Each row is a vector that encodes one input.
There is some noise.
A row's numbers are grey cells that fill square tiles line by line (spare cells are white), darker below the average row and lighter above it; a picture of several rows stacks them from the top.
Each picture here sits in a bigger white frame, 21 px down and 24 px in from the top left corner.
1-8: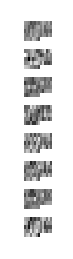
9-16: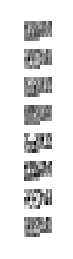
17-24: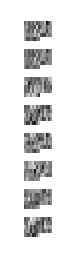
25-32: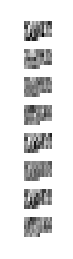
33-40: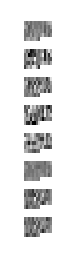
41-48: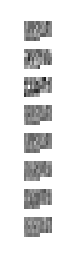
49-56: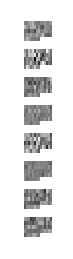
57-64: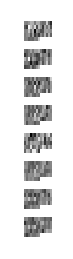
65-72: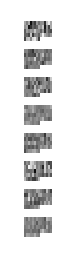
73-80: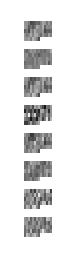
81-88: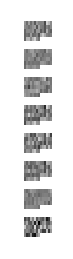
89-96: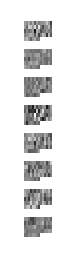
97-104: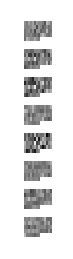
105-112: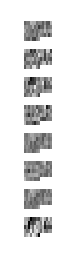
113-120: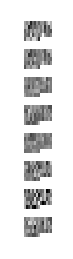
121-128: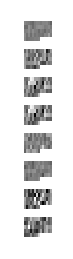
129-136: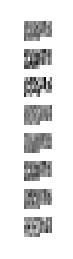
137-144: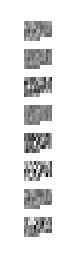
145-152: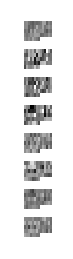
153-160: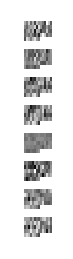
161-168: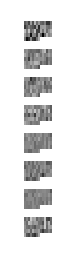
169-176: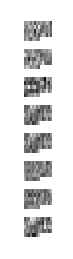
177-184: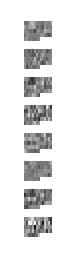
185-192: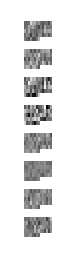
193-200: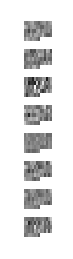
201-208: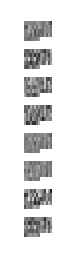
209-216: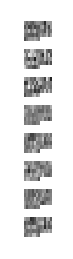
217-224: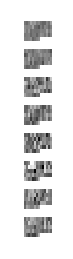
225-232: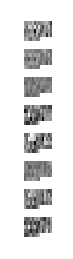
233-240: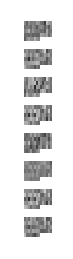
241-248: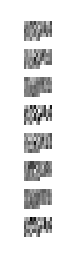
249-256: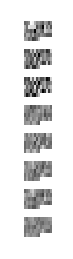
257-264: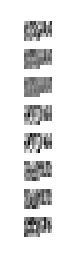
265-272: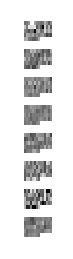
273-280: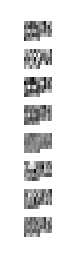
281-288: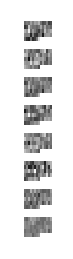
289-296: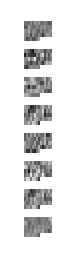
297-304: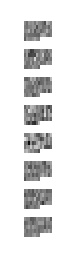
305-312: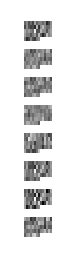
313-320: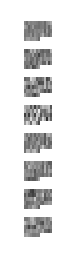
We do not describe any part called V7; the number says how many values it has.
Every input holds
a true/false value, together with either a node of a 19-node tree, or a value of V7.
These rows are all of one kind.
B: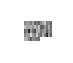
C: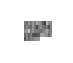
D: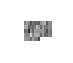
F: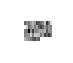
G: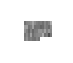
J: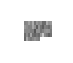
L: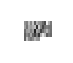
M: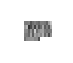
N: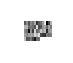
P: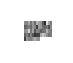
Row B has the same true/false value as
D and N.
